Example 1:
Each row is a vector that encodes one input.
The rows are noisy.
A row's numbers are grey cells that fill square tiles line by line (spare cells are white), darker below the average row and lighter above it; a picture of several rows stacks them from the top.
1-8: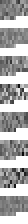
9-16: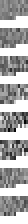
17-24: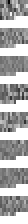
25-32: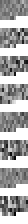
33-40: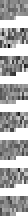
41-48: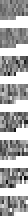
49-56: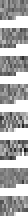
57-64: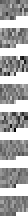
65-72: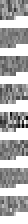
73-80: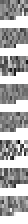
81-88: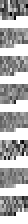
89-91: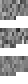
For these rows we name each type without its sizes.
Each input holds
either a point on a circle, or four true/false values.
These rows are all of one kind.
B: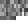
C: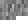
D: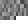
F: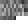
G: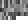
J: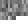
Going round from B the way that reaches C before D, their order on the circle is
B, J, C, G, F, D.
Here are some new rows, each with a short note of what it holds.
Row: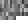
a point on a circle
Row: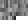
a point on a circle
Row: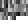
a point on a circle
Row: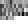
four true/false values
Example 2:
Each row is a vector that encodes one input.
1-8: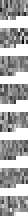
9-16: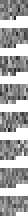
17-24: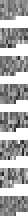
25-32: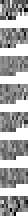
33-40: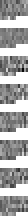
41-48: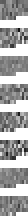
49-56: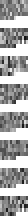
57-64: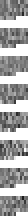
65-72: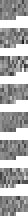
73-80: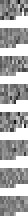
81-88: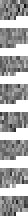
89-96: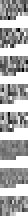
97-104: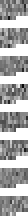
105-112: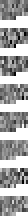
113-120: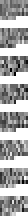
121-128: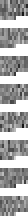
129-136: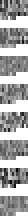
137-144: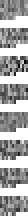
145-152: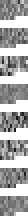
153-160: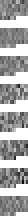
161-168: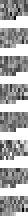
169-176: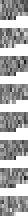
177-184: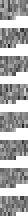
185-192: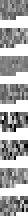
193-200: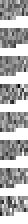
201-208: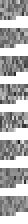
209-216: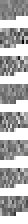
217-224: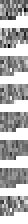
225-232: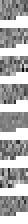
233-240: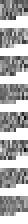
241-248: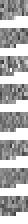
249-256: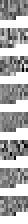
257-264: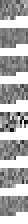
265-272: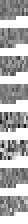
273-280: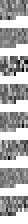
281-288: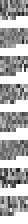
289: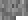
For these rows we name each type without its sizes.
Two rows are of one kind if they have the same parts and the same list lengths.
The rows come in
2 kinds.
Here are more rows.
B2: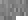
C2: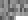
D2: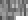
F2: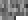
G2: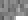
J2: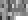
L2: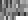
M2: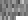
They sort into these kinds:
B2, C2, F2, G2, M2
D2, J2, L2

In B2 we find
four true/false values.
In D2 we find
a point on a circle.
